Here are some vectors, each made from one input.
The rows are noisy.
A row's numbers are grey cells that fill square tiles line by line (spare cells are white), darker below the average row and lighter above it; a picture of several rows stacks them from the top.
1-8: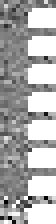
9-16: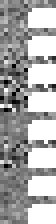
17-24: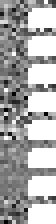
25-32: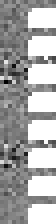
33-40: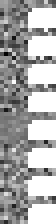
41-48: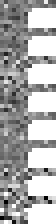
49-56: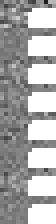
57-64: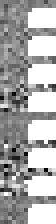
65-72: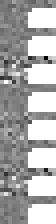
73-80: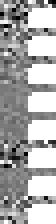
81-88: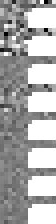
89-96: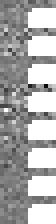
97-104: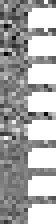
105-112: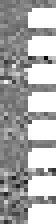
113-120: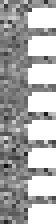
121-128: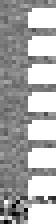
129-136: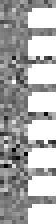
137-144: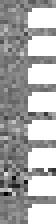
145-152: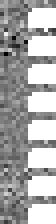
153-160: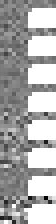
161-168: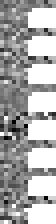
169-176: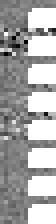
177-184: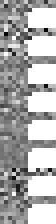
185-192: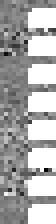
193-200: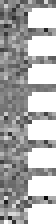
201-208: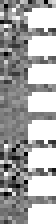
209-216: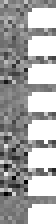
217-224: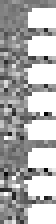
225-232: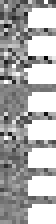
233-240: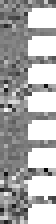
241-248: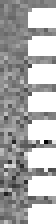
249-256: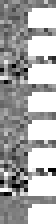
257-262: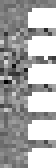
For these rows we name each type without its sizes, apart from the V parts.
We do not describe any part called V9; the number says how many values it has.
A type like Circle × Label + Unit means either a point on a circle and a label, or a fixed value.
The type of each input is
List(Line × (Line + V9)).
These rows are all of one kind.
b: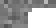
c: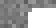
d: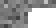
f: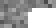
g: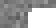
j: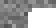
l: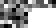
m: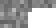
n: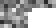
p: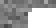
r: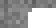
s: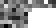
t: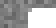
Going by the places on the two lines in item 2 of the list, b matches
d and r.
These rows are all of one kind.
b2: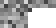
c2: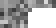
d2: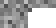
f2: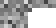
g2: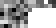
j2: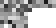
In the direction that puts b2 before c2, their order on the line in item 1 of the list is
b2, d2, c2, f2, g2, j2.
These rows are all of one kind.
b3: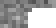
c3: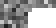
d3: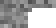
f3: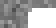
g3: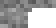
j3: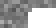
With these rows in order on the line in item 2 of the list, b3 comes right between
c3 and j3.
